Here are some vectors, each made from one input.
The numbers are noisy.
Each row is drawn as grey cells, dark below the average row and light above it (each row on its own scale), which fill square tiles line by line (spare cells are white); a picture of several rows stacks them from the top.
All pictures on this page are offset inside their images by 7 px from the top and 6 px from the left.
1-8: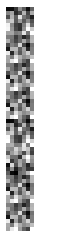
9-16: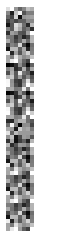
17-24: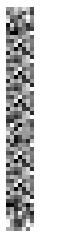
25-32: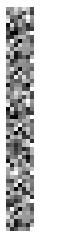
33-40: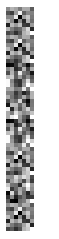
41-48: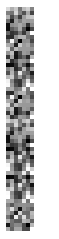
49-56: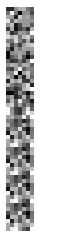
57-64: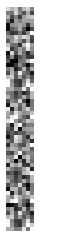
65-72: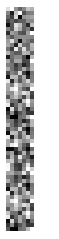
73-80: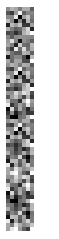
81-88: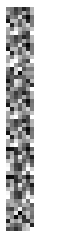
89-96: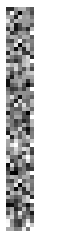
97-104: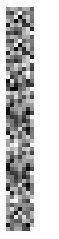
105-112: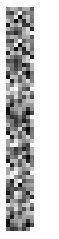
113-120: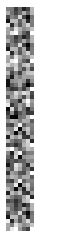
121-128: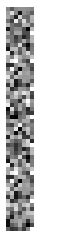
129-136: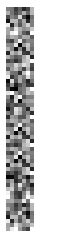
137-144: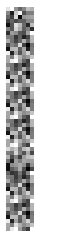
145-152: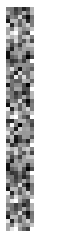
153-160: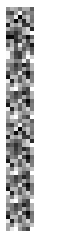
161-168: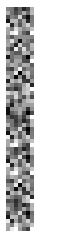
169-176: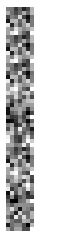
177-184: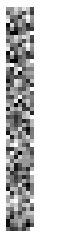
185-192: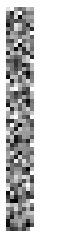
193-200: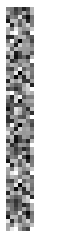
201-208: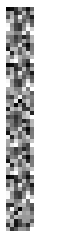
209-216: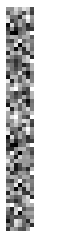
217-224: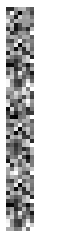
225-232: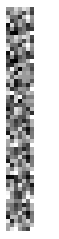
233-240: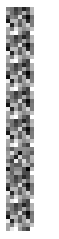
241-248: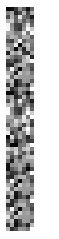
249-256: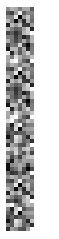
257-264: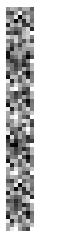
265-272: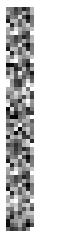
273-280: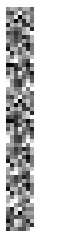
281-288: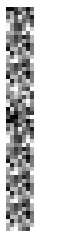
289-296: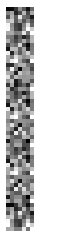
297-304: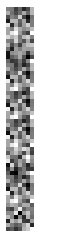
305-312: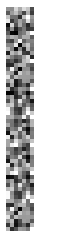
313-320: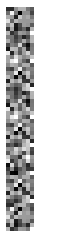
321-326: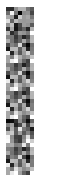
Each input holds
three true/false values.
